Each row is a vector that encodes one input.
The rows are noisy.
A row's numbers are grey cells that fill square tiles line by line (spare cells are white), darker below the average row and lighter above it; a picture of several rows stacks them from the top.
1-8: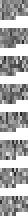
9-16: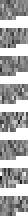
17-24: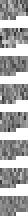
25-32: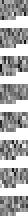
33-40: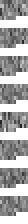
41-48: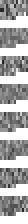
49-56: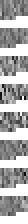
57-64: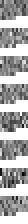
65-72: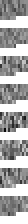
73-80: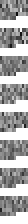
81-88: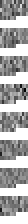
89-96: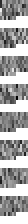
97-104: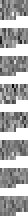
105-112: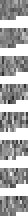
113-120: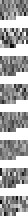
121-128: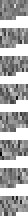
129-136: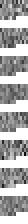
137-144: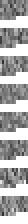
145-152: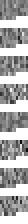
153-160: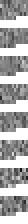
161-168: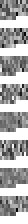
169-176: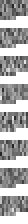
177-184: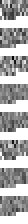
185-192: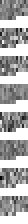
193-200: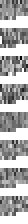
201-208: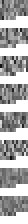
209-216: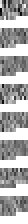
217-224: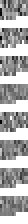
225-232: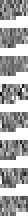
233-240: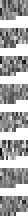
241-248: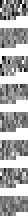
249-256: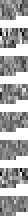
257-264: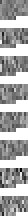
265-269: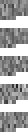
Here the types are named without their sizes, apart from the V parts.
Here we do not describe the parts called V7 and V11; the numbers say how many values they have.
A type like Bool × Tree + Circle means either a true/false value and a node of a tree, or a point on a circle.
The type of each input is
(Bool × Bool × Bool × Bool + V11) × V7 + List(Line).
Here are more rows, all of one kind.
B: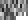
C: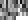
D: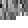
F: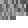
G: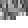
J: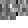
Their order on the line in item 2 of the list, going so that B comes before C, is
J, D, F, G, B, C.
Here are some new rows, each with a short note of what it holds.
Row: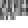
the empty list
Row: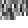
the empty list
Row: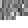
a value of V7 and a value of V11
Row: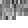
a list of one item
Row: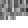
the empty list
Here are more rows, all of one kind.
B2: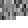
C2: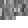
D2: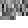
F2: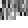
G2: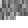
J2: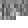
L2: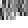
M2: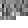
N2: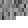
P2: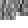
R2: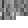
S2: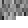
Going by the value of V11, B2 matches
F2, L2, N2 and P2.
